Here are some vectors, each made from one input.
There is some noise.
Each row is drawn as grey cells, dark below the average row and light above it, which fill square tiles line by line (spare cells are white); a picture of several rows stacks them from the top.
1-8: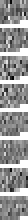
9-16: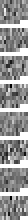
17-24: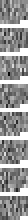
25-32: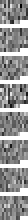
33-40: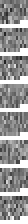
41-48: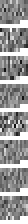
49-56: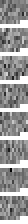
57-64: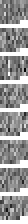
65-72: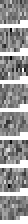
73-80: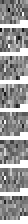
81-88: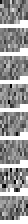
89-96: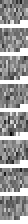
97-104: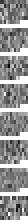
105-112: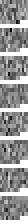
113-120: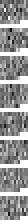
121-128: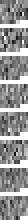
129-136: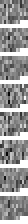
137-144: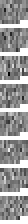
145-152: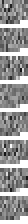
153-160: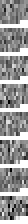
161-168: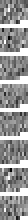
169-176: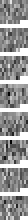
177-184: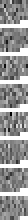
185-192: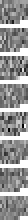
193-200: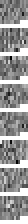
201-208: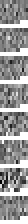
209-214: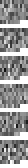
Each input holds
a node of a 10-node tree and three true/false values.
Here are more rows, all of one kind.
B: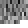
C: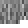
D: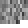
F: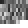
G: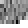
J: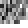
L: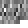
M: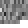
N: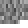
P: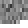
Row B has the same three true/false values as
J, N and P.
